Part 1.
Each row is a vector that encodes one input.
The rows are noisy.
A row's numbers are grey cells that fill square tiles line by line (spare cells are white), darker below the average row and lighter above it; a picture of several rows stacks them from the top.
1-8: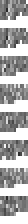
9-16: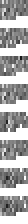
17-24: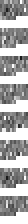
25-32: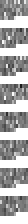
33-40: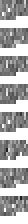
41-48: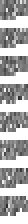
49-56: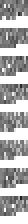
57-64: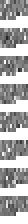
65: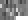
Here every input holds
one of 12 labels.
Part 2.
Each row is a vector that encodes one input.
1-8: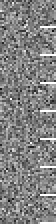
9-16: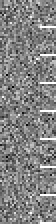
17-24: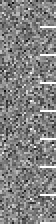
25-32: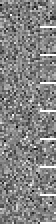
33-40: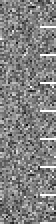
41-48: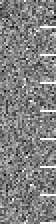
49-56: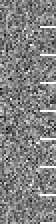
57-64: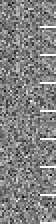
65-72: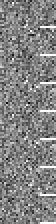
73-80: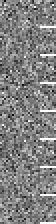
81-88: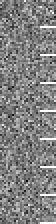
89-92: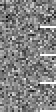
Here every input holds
a point on a 16-point circle.
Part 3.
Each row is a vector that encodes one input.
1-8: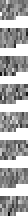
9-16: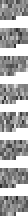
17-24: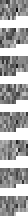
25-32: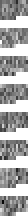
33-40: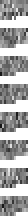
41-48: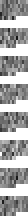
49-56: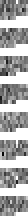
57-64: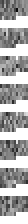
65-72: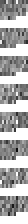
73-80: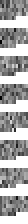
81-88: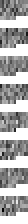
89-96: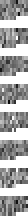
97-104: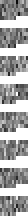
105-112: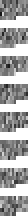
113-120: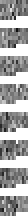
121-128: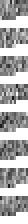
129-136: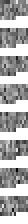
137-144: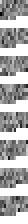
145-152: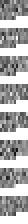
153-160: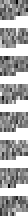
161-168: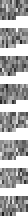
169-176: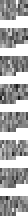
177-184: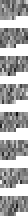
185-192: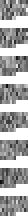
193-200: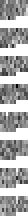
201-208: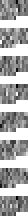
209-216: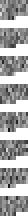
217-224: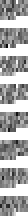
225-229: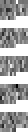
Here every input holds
a point on an 11-point line and a point on a 15-point line.
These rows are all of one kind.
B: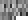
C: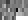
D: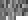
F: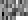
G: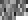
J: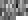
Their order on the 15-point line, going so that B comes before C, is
B, F, C, G, D, J.
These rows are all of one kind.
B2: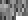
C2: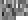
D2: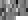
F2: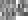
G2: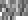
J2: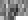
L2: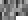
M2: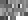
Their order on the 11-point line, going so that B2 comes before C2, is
G2, J2, L2, D2, B2, M2, C2, F2.
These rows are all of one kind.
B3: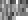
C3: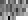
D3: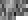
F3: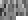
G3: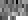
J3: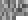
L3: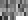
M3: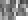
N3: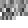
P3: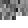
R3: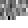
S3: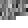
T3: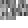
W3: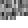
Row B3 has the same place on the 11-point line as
C3, M3 and R3.
